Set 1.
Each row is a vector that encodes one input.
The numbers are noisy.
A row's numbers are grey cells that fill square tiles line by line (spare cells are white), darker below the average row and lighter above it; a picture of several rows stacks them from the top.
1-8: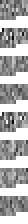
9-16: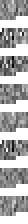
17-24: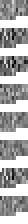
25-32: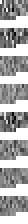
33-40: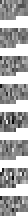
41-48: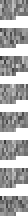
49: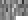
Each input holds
either a point on a 4-point line, or a point on a 6-point line.
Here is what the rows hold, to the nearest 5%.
About 25% of them hold a point on a 4-point line. The rest hold a point on a 6-point line.
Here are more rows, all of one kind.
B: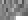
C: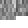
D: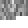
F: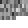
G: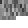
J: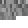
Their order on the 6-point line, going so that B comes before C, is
F, G, J, B, C, D.
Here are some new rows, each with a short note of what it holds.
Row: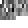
a point on a 4-point line
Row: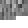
a point on a 6-point line
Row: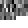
a point on a 4-point line
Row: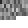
a point on a 6-point line
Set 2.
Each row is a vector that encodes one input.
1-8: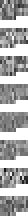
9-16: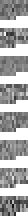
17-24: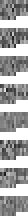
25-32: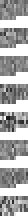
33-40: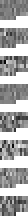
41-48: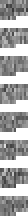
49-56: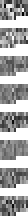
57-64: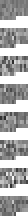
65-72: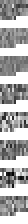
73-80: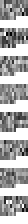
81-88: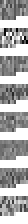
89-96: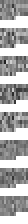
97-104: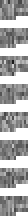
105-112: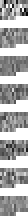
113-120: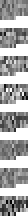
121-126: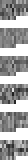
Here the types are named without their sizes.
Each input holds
a list of points on a line.
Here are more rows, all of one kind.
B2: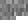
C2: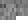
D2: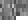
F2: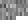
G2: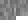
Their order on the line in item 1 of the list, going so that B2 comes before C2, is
F2, B2, C2, G2, D2.
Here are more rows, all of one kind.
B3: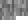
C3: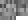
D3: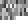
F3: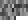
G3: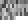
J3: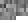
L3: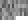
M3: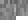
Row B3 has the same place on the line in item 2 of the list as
D3 and F3.
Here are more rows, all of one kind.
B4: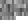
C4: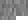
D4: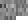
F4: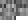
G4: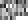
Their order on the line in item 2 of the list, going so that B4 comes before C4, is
F4, B4, C4, G4, D4.
